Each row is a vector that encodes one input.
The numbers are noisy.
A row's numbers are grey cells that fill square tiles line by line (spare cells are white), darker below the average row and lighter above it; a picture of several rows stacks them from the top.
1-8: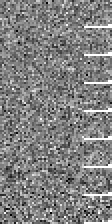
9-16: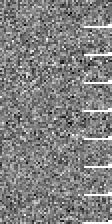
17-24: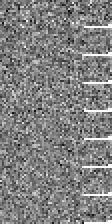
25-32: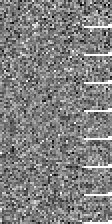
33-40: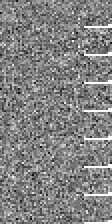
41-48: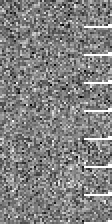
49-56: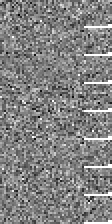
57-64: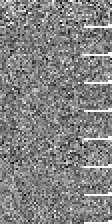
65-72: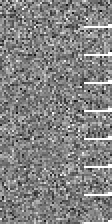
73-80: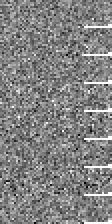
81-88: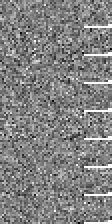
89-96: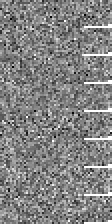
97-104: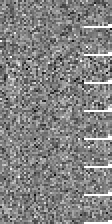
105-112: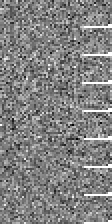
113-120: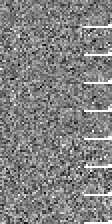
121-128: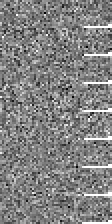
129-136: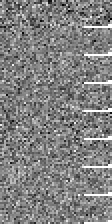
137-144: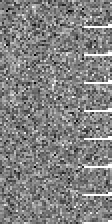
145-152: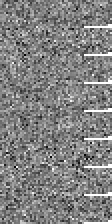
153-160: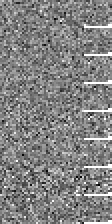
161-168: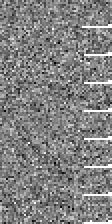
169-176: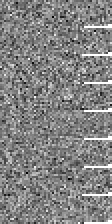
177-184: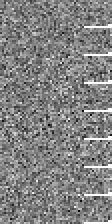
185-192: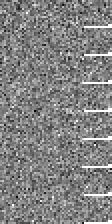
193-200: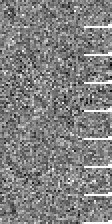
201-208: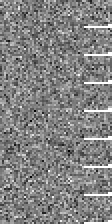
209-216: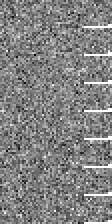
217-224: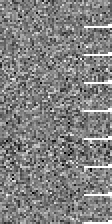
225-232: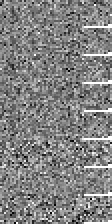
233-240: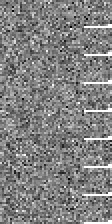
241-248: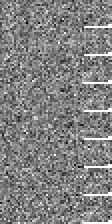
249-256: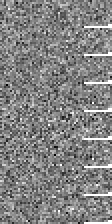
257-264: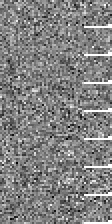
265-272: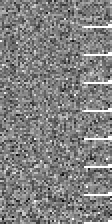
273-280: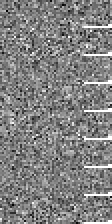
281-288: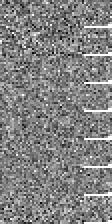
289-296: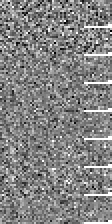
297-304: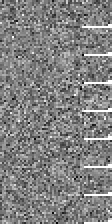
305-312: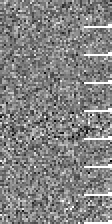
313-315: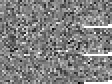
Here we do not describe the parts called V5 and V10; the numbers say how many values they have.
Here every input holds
either two labels (each one of 8), or a point on a 7-point line and a value of V10, or a list of up to two items, each a point on a 4-point line and a value of V5.
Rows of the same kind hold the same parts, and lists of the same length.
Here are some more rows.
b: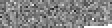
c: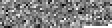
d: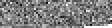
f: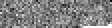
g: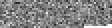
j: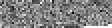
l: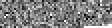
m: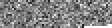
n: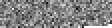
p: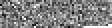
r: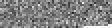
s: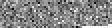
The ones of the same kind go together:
b, m, n
c, p
d, g
f, j, r, s
l

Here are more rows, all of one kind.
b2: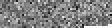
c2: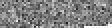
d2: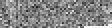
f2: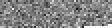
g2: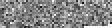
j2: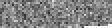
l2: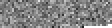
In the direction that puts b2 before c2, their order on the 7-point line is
g2, f2, l2, b2, c2, j2, d2.
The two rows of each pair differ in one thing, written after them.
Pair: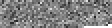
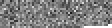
the value of V5 in item 2 of the list
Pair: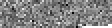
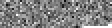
the value of V5 in item 2 of the list
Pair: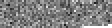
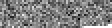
the place on the 4-point line in item 1 of the list
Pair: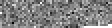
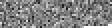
the value of V5 in item 1 of the list
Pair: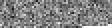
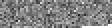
the place on the 4-point line in item 1 of the list
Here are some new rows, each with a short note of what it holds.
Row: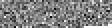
the empty list
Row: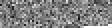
a list of two items
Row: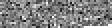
a list of one item
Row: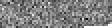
two labels (each one of 8)
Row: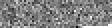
a list of two items
